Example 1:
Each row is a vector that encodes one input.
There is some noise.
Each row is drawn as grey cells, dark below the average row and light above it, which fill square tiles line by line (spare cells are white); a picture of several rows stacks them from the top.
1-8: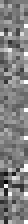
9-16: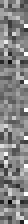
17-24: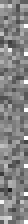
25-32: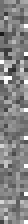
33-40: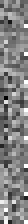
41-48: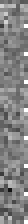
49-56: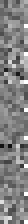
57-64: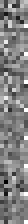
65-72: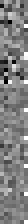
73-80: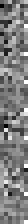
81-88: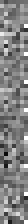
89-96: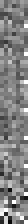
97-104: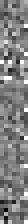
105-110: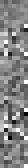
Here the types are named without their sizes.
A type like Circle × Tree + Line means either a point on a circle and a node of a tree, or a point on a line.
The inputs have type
Bool × Bool × Bool.
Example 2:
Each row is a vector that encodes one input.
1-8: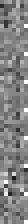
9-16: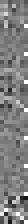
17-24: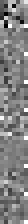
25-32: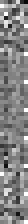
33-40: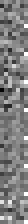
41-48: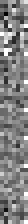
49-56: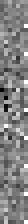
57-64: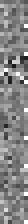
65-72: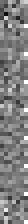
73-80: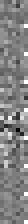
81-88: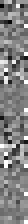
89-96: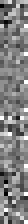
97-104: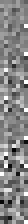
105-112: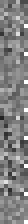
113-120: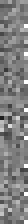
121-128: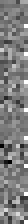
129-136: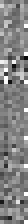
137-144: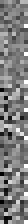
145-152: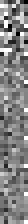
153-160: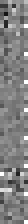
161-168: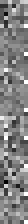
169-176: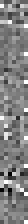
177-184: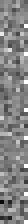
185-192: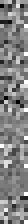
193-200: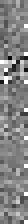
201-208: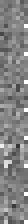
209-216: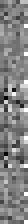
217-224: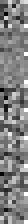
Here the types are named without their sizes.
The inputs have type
Bool × Bool × Bool × Bool + Unit.
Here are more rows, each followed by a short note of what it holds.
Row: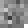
a fixed value
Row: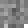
four true/false values
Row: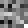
four true/false values
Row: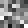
a fixed value
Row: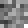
four true/false values
